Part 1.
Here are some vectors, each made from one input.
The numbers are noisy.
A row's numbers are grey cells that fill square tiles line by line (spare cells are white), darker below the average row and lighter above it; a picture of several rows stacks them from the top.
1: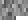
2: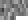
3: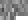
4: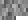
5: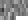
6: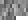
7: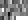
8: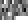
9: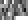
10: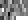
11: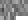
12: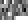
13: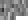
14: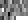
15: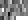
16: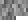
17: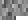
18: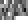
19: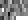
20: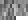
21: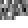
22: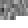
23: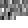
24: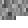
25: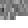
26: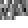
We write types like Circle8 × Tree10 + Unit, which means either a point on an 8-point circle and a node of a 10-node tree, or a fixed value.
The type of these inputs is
Line4.
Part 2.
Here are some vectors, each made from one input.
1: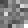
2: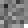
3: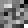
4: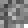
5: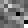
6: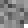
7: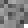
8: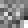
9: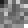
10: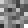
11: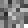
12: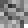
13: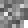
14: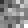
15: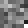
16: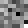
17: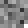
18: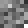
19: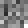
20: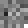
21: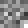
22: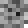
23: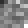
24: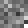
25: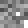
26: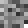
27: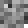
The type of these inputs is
Line6.
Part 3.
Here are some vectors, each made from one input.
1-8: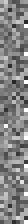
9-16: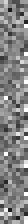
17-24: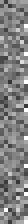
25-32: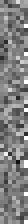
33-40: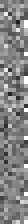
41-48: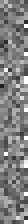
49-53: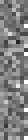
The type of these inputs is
Line11.
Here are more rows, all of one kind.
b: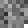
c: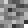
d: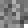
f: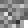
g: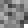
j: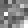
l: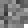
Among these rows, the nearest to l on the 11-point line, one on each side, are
b and d.
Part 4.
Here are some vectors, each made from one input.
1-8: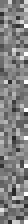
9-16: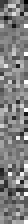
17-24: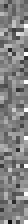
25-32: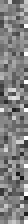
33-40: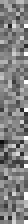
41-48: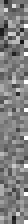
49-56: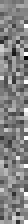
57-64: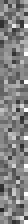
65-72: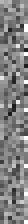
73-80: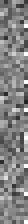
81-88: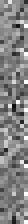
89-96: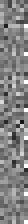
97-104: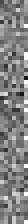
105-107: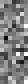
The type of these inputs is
Bool × Bool × Bool + Unit.
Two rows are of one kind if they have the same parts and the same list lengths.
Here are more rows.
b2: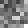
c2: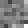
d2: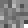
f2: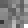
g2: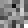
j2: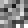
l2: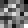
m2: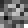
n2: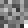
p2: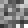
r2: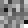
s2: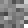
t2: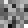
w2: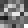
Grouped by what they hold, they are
b2, c2, d2, f2, g2, j2, n2, p2, r2, s2, t2
l2, m2, w2

